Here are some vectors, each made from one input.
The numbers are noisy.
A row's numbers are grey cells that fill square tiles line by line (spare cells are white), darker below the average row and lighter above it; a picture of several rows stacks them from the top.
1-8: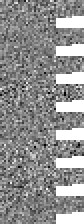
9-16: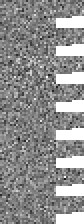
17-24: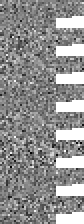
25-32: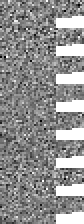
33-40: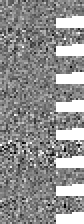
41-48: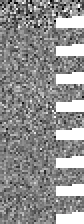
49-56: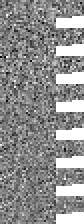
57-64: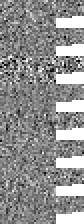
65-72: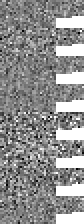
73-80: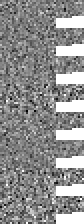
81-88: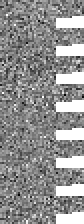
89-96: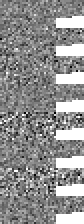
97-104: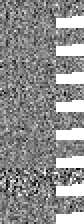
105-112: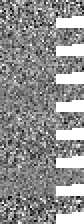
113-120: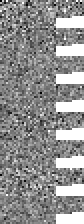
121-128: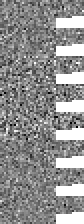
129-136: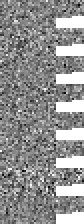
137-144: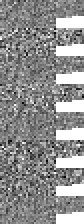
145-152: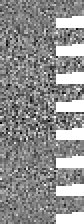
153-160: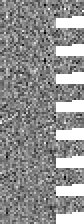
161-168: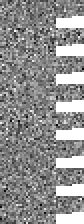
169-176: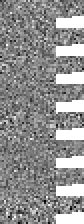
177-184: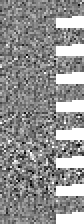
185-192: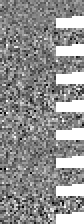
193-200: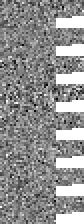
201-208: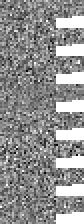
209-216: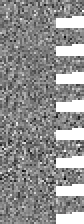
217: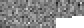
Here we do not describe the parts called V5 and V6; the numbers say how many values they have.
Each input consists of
either one of 9 labels, or a node of an 8-node tree, or a node of a 9-node tree, or a value of V5 and a value of V6.
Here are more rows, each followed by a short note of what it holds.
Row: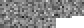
a value of V5 and a value of V6
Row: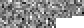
a node of a 9-node tree
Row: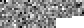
a node of a 9-node tree
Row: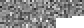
a node of a 9-node tree
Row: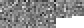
one of 9 labels
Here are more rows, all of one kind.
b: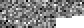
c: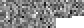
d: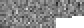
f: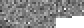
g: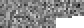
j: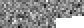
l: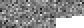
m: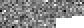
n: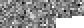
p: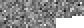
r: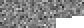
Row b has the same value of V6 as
d, f and g.
